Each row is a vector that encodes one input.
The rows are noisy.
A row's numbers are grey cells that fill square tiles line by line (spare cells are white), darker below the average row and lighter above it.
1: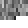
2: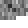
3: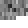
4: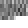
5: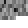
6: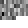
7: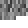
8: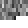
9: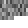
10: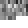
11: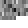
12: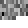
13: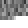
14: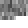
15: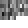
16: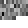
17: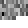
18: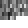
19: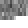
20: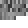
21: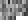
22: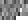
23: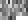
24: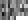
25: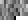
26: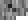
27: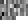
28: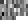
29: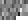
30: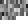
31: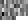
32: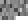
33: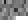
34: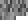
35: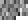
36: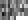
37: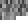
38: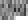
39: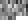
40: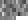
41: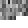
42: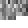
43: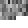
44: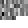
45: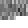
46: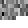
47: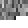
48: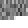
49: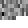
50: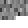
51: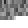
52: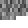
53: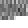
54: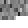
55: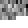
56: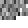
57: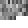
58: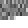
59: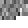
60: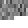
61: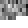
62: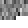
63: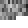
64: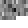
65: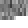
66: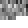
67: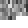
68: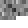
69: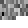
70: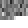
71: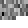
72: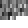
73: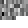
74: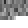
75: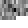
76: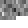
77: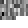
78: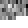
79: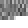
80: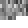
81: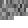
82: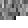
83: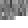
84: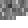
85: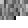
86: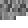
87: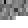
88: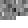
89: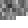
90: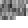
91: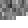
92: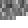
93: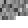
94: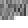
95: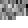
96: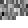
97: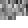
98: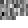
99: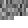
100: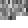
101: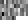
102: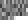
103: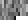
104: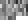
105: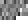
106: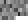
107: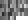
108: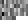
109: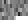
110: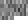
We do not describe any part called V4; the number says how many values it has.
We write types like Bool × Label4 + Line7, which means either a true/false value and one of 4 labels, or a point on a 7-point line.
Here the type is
Bool × V4 + Tree10 + Unit.
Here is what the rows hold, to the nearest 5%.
About 5% of them hold a fixed value. About 60% of them hold a node of a 10-node tree. The rest hold a true/false value and a value of V4.
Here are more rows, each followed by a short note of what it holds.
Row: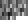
a fixed value
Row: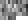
a true/false value and a value of V4
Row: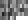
a fixed value
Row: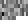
a true/false value and a value of V4
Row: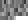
a node of a 10-node tree
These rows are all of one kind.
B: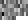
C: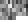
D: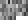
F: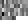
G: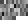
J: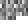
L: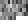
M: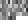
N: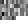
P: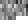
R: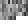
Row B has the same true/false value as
F, G and N.
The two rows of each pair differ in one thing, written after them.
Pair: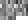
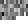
the true/false value
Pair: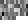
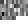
the value of V4
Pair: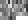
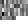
the true/false value
